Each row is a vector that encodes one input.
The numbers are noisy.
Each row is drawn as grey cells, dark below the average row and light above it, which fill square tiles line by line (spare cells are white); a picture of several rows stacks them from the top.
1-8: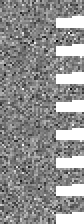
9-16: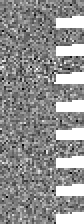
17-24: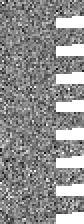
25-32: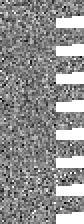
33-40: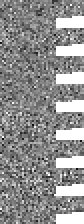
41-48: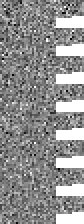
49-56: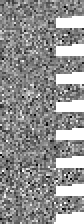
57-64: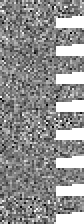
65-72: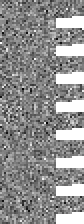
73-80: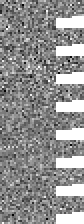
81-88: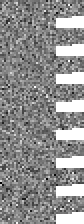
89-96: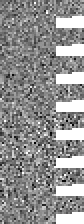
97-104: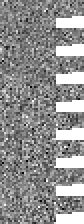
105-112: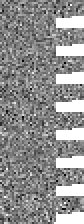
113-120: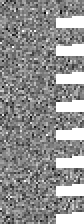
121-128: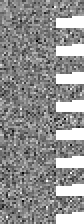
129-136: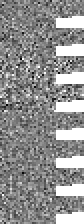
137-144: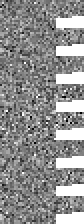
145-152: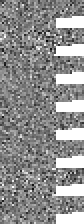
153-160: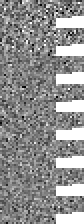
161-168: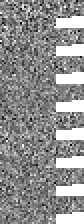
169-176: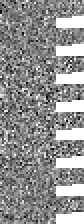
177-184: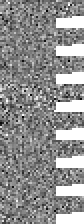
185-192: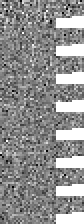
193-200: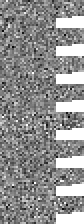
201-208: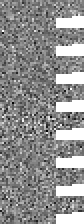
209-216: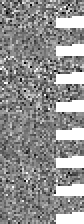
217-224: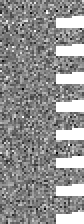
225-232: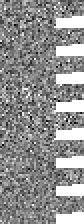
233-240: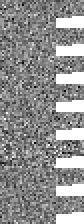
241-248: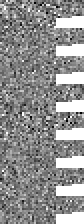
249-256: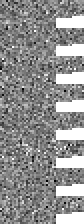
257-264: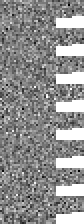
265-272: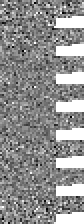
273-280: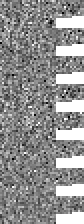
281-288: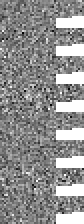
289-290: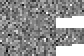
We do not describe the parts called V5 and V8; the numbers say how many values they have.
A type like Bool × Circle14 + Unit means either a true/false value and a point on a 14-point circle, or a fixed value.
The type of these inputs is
(Circle11 × (Tree11 + V5) + V8) × Line6.
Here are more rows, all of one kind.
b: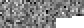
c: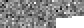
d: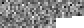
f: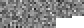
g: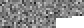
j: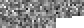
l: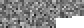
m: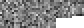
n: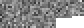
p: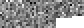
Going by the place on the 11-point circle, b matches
f, g, m and n.
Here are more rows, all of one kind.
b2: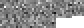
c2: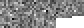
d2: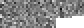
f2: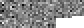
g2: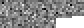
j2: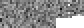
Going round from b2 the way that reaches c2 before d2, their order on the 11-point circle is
b2, f2, c2, d2, j2, g2.
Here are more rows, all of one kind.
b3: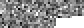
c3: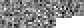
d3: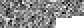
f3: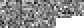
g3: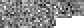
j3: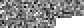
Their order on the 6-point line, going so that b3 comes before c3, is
b3, j3, f3, g3, c3, d3.
